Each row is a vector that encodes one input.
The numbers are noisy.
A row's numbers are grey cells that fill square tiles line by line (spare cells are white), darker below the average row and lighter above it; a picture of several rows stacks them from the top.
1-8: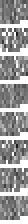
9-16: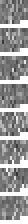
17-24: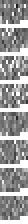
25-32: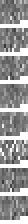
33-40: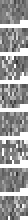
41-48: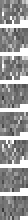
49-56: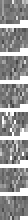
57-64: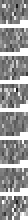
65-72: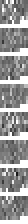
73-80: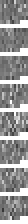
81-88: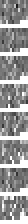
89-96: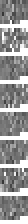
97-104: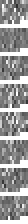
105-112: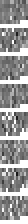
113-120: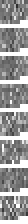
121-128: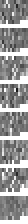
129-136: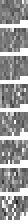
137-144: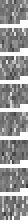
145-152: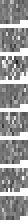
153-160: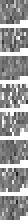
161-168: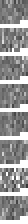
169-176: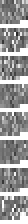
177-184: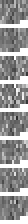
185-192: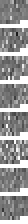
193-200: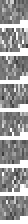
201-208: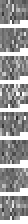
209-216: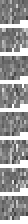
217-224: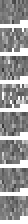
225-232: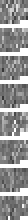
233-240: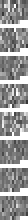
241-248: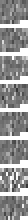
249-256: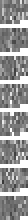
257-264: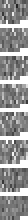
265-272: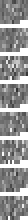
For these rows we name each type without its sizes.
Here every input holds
either a label and a true/false value, or a point on each of two lines.
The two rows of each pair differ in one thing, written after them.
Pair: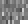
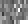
the label
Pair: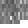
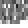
the label
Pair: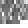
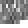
the true/false value
